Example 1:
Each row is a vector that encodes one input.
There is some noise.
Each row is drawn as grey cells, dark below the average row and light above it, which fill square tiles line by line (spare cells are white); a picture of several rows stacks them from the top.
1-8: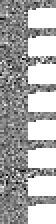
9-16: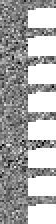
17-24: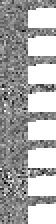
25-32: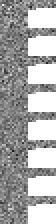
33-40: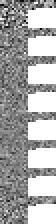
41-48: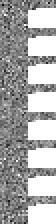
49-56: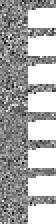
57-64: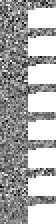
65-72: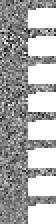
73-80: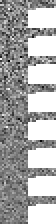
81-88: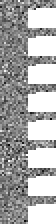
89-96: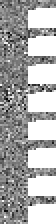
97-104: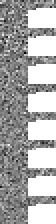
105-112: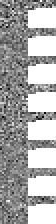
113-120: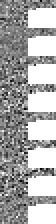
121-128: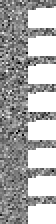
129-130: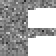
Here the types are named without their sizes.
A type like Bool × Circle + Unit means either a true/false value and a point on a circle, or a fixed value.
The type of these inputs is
Bool × Bool × Bool × Bool + Line.
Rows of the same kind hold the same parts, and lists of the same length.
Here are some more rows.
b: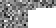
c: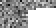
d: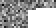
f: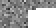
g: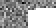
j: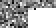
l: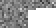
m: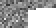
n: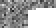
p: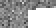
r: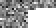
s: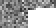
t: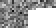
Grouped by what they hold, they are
b, f, g, l, n, p, s, t
c, d, j, m, r

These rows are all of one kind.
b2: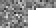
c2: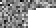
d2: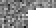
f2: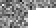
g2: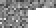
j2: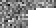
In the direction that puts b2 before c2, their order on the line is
b2, g2, f2, c2, j2, d2.
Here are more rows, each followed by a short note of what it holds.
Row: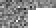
a point on a line
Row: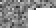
a point on a line
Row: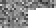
four true/false values
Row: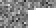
four true/false values
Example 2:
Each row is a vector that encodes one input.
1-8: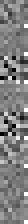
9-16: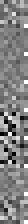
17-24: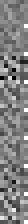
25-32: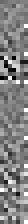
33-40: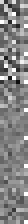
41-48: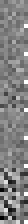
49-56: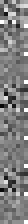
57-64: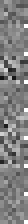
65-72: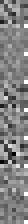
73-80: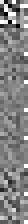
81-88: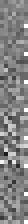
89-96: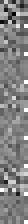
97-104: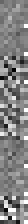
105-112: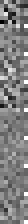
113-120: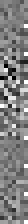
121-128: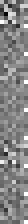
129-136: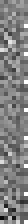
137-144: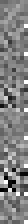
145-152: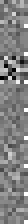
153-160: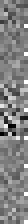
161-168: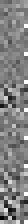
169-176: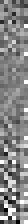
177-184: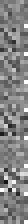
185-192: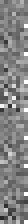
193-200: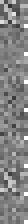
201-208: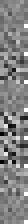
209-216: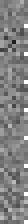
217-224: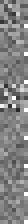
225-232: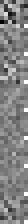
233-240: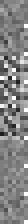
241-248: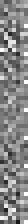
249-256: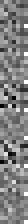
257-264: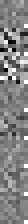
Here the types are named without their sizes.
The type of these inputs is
Bool × Tree.
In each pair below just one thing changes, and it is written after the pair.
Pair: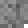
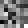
the node of the tree
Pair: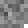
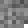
the node of the tree
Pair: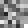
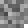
the true/false value
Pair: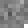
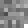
the node of the tree
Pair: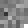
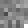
the node of the tree
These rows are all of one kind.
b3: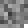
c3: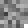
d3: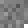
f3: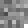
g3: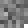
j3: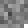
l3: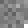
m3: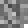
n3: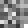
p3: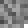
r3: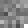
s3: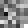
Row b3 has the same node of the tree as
d3, g3 and j3.
